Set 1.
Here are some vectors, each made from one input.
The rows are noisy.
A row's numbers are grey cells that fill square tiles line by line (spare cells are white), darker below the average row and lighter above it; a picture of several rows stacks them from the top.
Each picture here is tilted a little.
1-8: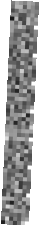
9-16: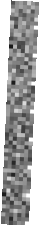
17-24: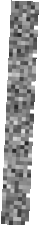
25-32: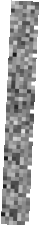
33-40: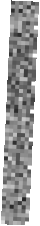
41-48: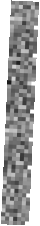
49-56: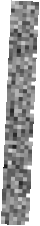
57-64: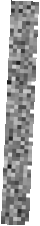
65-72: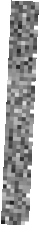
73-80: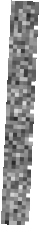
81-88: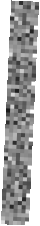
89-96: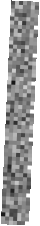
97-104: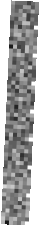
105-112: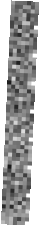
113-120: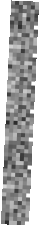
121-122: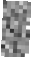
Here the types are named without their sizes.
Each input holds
either a point on a circle, or a point on a line.
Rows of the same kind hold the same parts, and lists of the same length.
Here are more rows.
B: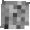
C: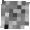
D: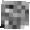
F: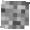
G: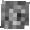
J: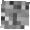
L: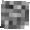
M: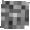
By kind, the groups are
B, C, F, J
D, G, L, M

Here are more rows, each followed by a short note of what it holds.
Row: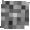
a point on a line
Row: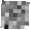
a point on a circle
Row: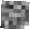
a point on a line
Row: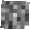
a point on a line
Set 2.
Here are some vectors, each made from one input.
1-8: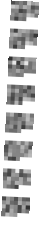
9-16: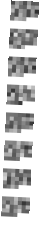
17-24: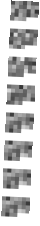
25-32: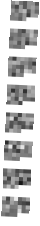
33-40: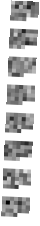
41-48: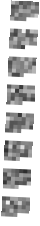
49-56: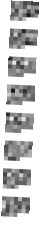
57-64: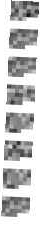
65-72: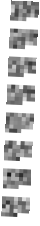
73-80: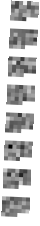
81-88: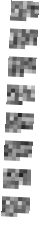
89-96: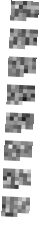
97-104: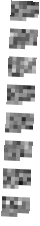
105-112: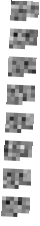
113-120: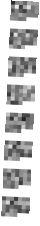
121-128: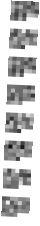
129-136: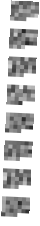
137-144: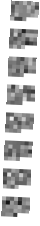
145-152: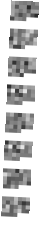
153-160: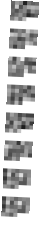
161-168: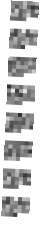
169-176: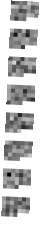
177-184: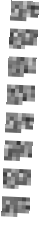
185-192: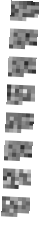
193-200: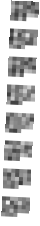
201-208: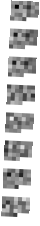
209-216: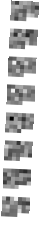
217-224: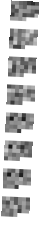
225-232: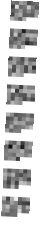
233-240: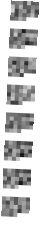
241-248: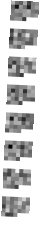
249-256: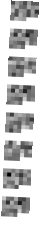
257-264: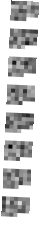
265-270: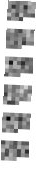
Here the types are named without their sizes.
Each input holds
a point on each of two circles.
